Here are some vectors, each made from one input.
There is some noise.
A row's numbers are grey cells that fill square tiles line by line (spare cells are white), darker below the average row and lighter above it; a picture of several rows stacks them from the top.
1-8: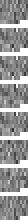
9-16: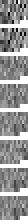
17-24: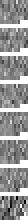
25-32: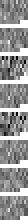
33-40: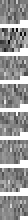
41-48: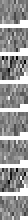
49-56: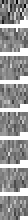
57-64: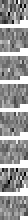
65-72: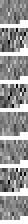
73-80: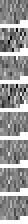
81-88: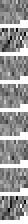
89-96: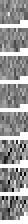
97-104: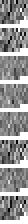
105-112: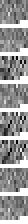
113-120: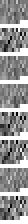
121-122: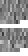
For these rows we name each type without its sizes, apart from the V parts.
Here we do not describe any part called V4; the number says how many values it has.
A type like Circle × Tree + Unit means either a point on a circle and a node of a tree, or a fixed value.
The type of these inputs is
Bool × V4 + Label × (Tree + Unit).
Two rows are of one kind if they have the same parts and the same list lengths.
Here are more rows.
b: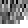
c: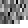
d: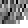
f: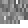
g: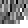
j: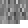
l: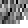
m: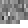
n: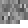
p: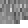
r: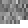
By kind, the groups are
b, c, d, g, l
f, m, n, r
j, p

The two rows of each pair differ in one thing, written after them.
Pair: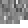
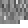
the node of the tree
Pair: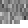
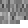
the node of the tree
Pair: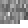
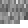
the node of the tree
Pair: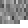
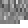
the label
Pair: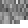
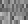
the label
